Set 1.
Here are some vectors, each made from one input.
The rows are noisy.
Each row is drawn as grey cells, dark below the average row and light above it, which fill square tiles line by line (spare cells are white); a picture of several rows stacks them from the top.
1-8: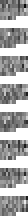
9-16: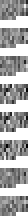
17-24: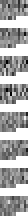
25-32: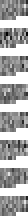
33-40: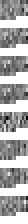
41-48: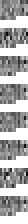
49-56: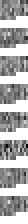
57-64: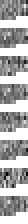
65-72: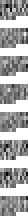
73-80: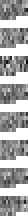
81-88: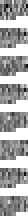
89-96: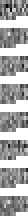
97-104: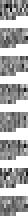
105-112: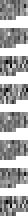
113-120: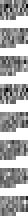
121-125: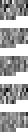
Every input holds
either a point on a 4-point line, or a point on a 15-point line.
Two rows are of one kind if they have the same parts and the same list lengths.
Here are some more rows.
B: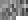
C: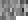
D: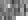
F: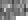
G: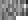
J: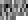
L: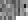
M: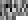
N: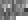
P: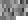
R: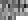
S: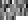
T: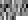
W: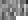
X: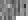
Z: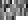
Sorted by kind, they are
B, C, D, F, G, L, N, P, R, W, X
J, M, S, T, Z

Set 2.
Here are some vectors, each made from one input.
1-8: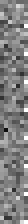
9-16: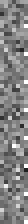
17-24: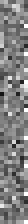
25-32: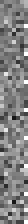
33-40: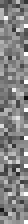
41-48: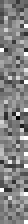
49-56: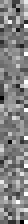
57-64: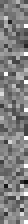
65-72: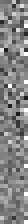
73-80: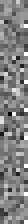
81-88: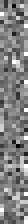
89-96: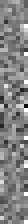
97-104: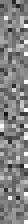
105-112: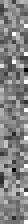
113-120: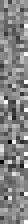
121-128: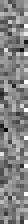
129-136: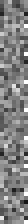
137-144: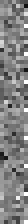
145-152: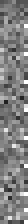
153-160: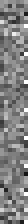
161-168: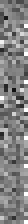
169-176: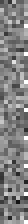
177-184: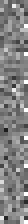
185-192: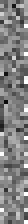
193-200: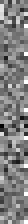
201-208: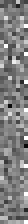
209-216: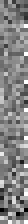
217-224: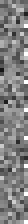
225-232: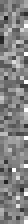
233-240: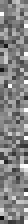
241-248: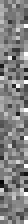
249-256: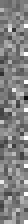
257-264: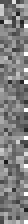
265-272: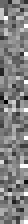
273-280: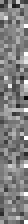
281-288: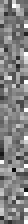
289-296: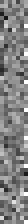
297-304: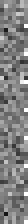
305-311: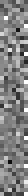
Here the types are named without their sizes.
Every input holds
a point on a circle and a label.
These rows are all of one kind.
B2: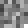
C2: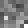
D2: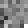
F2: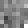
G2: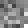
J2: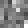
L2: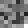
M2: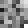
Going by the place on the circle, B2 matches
D2 and M2.
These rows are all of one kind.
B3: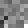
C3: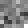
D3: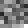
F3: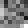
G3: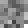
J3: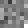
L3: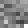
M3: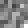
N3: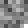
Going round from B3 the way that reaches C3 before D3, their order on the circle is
B3, C3, L3, N3, G3, J3, F3, D3, M3.
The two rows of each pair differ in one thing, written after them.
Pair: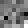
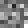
the label
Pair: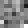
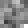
the place on the circle
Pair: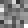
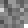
the place on the circle
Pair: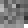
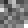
the label
